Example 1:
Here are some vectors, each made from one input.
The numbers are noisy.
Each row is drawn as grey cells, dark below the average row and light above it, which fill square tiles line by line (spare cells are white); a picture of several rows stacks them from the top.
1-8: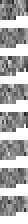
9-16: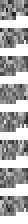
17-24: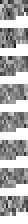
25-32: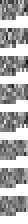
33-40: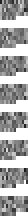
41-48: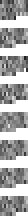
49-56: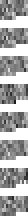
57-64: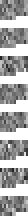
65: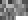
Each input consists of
either one of 8 labels, or a point on a 6-point line.
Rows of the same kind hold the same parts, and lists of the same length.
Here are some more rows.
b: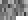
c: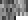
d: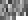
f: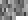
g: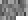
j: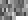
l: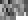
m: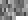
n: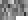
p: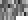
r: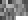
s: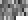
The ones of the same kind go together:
b, f, g, j, m, n, p, s
c, d, l, r

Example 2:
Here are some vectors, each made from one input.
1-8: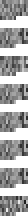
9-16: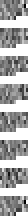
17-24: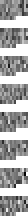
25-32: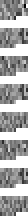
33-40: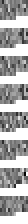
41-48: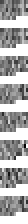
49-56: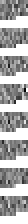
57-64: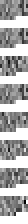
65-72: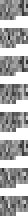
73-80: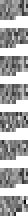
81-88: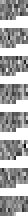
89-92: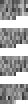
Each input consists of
a point on a 5-point circle and a true/false value.
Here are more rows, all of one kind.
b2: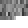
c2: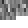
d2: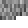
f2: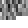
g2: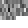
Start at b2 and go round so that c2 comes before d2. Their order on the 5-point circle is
b2, c2, d2, f2, g2.
